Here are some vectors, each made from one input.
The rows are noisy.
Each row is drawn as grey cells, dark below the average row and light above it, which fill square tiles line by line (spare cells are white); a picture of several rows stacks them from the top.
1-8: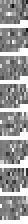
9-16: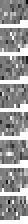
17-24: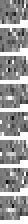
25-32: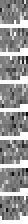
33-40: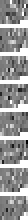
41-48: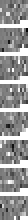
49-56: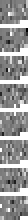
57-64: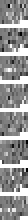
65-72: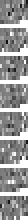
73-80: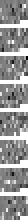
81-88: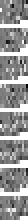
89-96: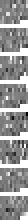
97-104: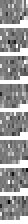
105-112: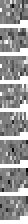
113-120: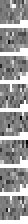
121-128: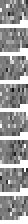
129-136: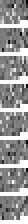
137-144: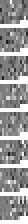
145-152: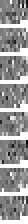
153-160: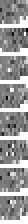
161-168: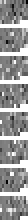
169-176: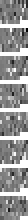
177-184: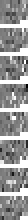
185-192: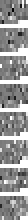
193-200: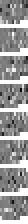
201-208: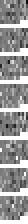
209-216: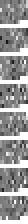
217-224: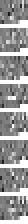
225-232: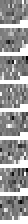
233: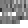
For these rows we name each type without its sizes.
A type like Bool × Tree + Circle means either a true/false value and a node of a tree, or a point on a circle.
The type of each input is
(Bool × Bool × Bool × Bool + Line) × Tree × (Tree + Unit).
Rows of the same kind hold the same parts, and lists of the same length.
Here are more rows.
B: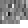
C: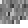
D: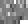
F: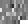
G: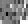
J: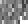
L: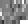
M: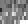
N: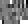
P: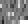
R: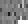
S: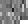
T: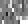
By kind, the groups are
B, F
C, M
D, G, L, T
J, N, P, R, S

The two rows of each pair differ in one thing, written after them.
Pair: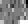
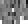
the node of one of the two trees
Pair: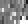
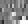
one of the four true/false values
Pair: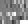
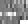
the node of one of the two trees
